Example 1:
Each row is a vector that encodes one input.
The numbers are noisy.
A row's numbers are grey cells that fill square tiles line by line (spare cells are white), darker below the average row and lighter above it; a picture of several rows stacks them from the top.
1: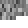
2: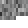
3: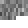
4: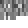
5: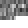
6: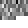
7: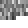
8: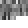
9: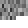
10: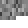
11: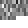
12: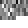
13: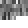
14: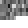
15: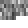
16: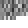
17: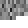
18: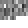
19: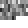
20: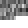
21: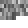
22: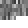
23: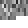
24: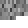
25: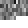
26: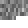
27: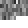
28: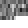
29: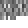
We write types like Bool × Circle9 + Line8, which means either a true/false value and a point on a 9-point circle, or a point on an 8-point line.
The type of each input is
Tree7.
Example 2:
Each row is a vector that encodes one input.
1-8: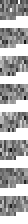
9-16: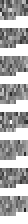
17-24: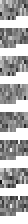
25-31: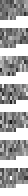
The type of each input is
Line6.
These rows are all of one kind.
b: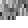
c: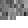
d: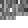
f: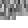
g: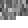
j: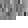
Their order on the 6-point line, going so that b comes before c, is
b, f, j, c, g, d.
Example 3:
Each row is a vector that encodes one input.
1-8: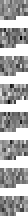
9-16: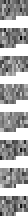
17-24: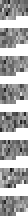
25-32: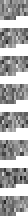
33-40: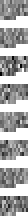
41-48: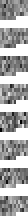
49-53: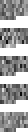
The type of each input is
Line11.
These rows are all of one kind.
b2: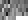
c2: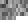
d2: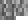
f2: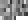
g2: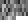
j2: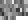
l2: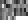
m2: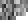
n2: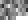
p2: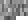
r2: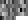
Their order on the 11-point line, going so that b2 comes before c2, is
l2, r2, g2, b2, n2, c2, m2, d2, j2, p2, f2.
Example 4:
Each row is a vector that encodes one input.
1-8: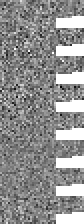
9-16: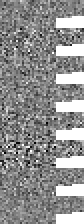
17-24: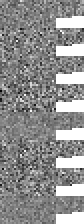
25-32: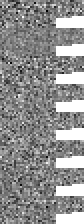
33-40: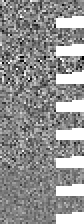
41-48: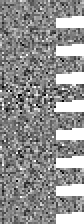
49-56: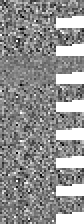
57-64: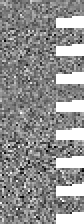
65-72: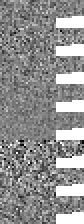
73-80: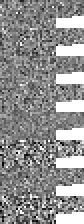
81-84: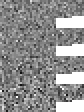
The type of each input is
Tree9.
